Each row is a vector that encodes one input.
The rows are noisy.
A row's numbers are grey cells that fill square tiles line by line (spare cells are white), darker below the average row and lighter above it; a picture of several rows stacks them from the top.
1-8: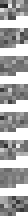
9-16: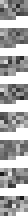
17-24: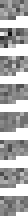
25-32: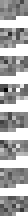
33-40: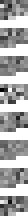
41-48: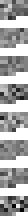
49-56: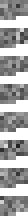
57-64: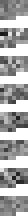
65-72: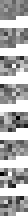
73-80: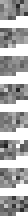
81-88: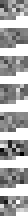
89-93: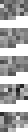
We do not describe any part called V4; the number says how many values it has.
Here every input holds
a true/false value, together with either a point on a 6-point line, or a value of V4.
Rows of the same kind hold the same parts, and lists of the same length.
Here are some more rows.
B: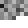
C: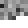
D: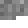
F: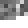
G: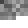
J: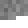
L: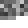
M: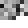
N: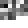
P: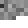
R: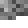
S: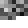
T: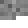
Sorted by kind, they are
B, C, D, G, L, M, P, T
F, J, N, R, S

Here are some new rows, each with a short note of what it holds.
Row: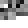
a point on a 6-point line and a true/false value
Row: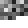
a point on a 6-point line and a true/false value
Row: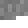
a point on a 6-point line and a true/false value
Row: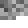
a point on a 6-point line and a true/false value
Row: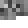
a true/false value and a value of V4
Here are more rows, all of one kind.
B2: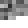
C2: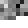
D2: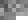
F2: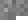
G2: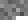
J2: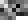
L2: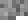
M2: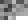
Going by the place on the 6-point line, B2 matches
C2 and M2.
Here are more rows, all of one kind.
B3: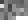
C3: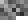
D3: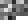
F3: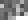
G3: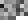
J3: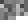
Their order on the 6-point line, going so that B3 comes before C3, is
B3, D3, F3, G3, J3, C3.
